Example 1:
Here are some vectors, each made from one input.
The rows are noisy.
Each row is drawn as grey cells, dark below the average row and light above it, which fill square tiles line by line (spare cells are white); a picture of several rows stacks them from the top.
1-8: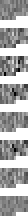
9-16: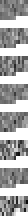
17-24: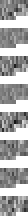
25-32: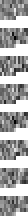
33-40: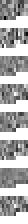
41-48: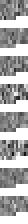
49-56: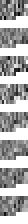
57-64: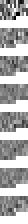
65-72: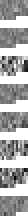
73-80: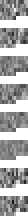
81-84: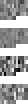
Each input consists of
a point on a 10-point line.
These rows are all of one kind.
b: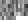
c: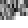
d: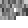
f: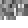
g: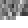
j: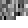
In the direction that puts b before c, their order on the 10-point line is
f, b, d, j, c, g.
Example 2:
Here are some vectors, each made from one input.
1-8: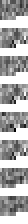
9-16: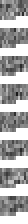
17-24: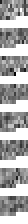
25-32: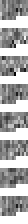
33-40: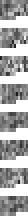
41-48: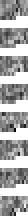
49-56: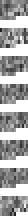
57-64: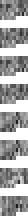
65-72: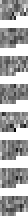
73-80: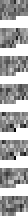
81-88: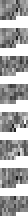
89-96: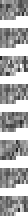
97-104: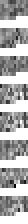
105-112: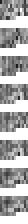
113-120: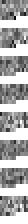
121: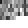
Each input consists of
a point on a 13-point line.
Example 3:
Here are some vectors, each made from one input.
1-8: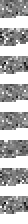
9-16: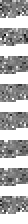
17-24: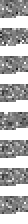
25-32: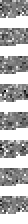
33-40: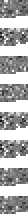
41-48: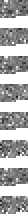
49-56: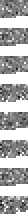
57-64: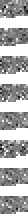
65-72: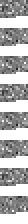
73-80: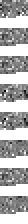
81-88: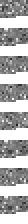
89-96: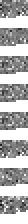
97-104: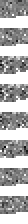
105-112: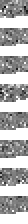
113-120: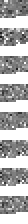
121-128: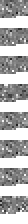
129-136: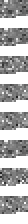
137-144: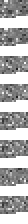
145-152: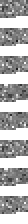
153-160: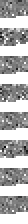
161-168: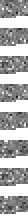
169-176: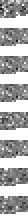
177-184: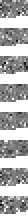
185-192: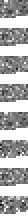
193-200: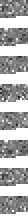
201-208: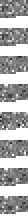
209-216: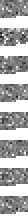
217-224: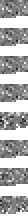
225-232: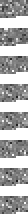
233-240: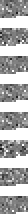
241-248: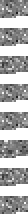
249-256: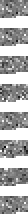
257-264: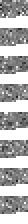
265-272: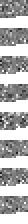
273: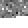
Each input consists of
one of 7 labels.
